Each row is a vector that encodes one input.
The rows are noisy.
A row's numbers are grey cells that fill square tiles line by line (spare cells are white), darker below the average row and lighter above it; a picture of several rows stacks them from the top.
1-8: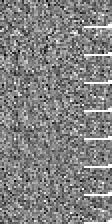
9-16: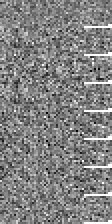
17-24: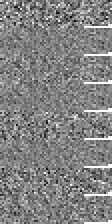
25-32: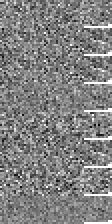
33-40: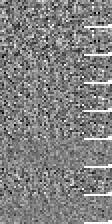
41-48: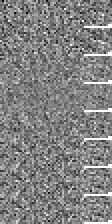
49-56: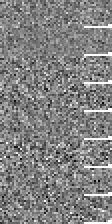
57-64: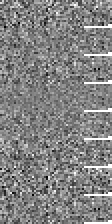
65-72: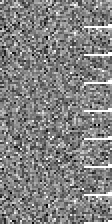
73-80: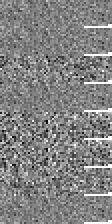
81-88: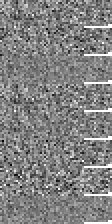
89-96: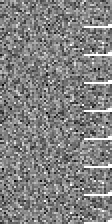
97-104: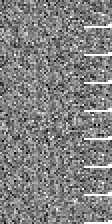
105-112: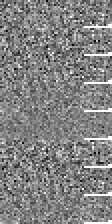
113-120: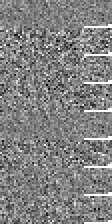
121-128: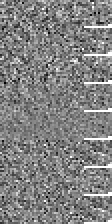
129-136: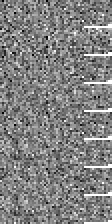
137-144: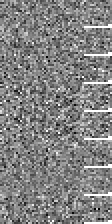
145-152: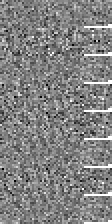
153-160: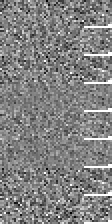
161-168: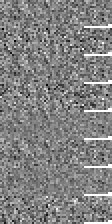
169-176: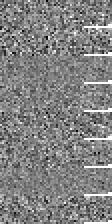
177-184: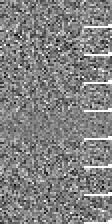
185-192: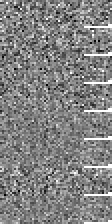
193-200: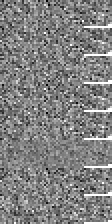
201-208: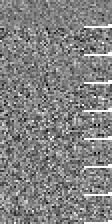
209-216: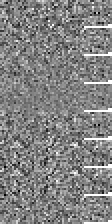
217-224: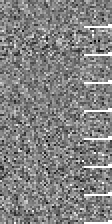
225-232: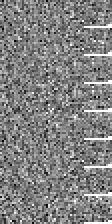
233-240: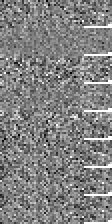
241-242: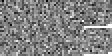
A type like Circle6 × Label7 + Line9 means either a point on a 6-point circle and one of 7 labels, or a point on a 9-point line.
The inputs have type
Label8 + Tree16.
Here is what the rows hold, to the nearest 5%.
About 30% of them hold one of 8 labels. The rest hold a node of a 16-node tree.
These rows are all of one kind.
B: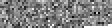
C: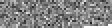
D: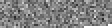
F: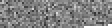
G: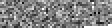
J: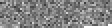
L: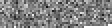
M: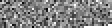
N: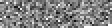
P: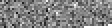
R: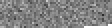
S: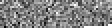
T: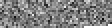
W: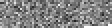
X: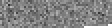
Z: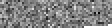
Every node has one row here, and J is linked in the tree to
C, R and W.
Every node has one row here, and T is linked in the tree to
D.
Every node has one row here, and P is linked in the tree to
F, M and S.
